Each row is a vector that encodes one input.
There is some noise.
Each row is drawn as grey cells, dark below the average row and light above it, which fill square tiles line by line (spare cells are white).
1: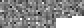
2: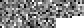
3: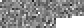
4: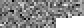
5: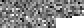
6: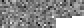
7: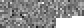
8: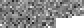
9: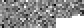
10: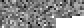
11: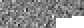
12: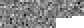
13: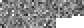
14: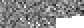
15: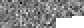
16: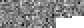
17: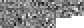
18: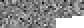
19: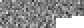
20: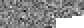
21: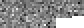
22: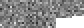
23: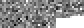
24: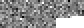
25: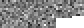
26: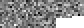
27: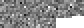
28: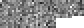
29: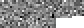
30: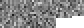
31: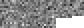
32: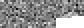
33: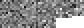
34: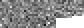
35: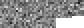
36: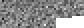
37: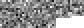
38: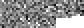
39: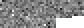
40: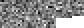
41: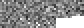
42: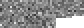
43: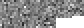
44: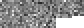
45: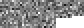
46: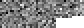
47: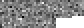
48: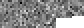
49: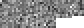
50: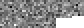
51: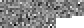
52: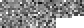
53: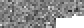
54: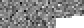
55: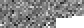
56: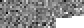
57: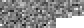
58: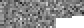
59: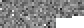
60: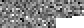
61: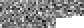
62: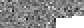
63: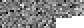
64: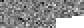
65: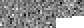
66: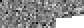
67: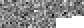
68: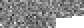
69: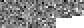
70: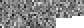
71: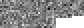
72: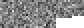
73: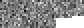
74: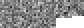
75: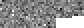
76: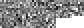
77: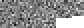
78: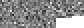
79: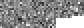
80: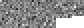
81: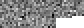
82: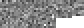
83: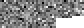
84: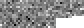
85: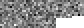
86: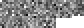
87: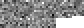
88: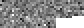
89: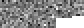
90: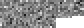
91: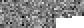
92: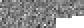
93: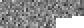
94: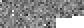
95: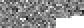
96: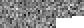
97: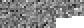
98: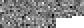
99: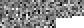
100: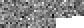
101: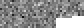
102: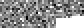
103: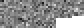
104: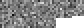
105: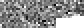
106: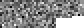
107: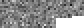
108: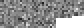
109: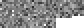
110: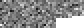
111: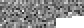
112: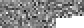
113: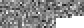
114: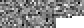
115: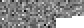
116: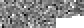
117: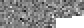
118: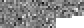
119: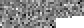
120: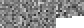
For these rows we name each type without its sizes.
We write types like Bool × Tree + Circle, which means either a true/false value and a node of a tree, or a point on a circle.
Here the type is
(Bool × Bool × Bool + Unit) × Line.
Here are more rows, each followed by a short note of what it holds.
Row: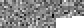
a point on a line and three true/false values
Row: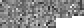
a point on a line
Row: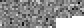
a point on a line and three true/false values
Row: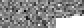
a point on a line and three true/false values
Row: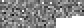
a point on a line and three true/false values
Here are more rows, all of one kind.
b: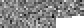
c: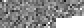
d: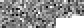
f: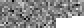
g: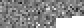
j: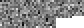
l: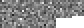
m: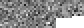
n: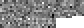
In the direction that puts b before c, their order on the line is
b, n, j, g, m, d, l, c, f.
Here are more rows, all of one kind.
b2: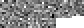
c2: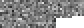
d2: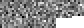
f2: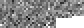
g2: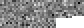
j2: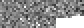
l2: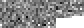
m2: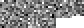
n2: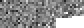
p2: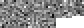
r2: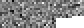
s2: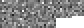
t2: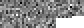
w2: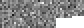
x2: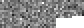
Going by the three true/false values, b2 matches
c2, m2, r2 and s2.
